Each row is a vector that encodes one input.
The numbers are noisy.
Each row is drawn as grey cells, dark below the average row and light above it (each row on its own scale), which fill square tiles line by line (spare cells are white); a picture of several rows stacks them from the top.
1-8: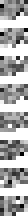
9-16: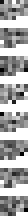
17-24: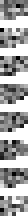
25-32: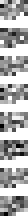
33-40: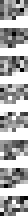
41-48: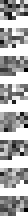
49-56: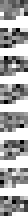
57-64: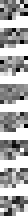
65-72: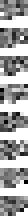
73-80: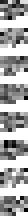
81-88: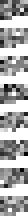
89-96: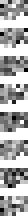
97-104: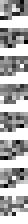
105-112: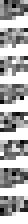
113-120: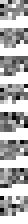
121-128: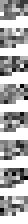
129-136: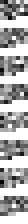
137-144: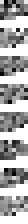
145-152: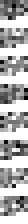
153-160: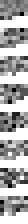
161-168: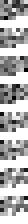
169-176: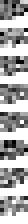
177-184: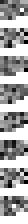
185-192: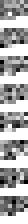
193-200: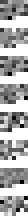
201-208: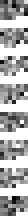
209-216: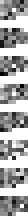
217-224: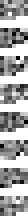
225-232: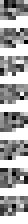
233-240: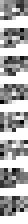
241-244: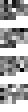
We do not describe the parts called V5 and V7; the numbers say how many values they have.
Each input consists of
either a point on a 4-point line and a true/false value, or a value of V5 and a value of V7.
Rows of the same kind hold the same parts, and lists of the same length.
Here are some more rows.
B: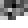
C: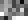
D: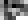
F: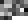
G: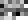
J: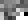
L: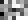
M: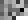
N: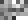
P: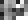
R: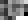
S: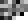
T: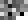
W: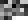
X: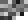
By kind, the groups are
B, C, D, F, J, R, S, T, W, X
G, L, M, N, P

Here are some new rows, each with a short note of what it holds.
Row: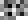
a value of V5 and a value of V7
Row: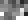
a value of V5 and a value of V7
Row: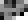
a value of V5 and a value of V7
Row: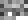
a point on a 4-point line and a true/false value
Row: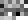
a point on a 4-point line and a true/false value
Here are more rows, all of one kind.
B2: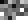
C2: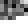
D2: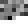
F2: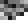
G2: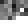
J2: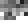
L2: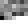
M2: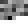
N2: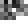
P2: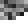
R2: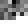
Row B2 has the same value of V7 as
F2 and P2.
